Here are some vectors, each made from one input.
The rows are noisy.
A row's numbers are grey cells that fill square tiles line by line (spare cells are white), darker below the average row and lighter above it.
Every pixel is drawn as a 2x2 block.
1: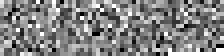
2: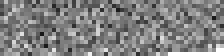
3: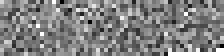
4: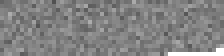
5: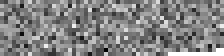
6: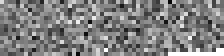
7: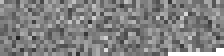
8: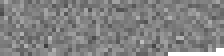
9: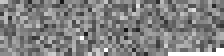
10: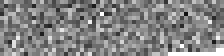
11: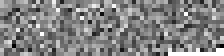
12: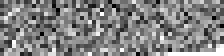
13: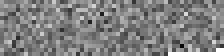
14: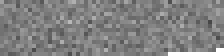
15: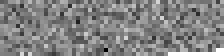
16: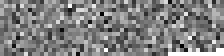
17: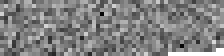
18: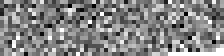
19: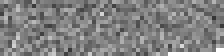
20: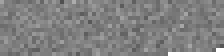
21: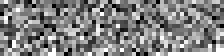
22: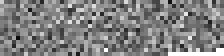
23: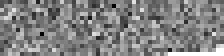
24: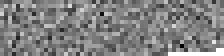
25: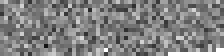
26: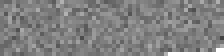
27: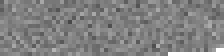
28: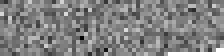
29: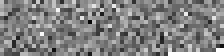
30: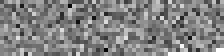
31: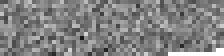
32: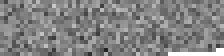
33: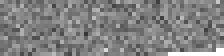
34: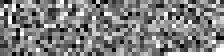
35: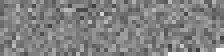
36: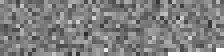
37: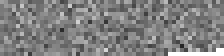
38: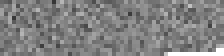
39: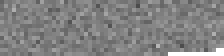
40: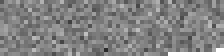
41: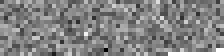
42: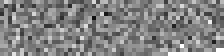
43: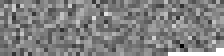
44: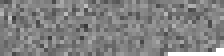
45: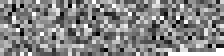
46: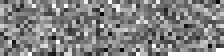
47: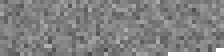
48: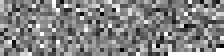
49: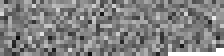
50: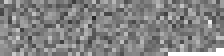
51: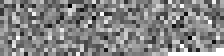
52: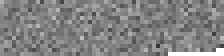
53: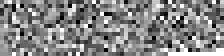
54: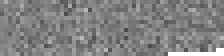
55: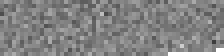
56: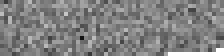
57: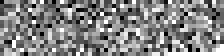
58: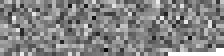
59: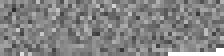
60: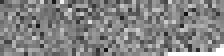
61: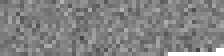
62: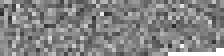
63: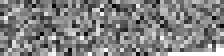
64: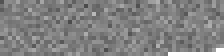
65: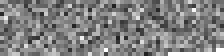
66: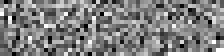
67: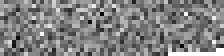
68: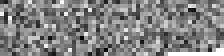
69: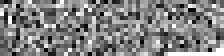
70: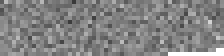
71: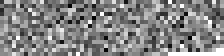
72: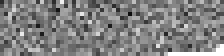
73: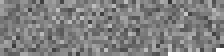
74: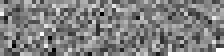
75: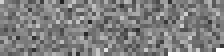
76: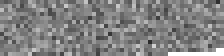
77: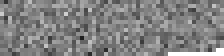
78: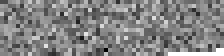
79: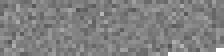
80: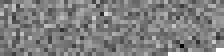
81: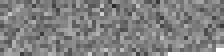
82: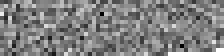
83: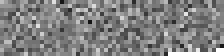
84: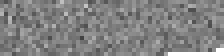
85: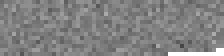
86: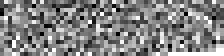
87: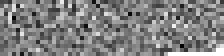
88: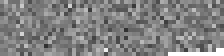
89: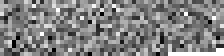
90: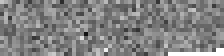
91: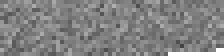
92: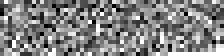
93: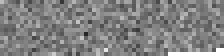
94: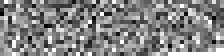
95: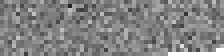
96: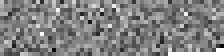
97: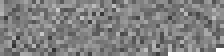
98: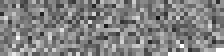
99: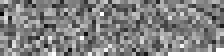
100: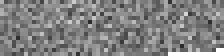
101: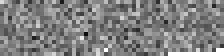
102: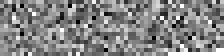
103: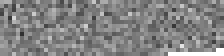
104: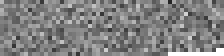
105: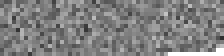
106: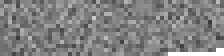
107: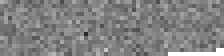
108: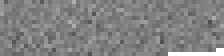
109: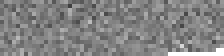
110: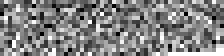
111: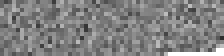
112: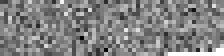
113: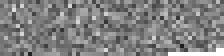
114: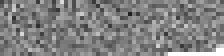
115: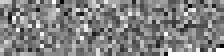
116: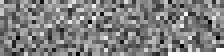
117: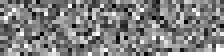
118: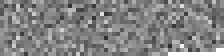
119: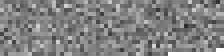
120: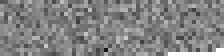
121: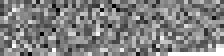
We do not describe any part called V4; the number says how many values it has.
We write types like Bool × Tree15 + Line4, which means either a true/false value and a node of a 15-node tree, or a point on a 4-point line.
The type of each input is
List2(Bool × V4).
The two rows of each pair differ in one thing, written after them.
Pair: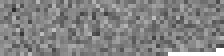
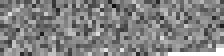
the value of V4 in item 2 of the list
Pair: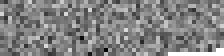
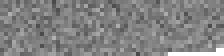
the true/false value in item 1 of the list
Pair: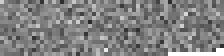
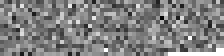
the true/false value in item 1 of the list
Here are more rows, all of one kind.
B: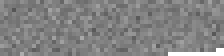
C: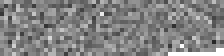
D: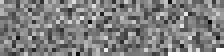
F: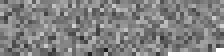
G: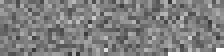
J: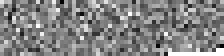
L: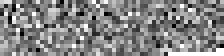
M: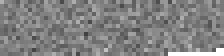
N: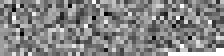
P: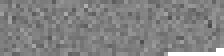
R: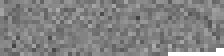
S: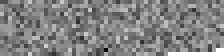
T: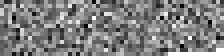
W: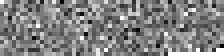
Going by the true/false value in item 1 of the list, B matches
N, P, R and S.
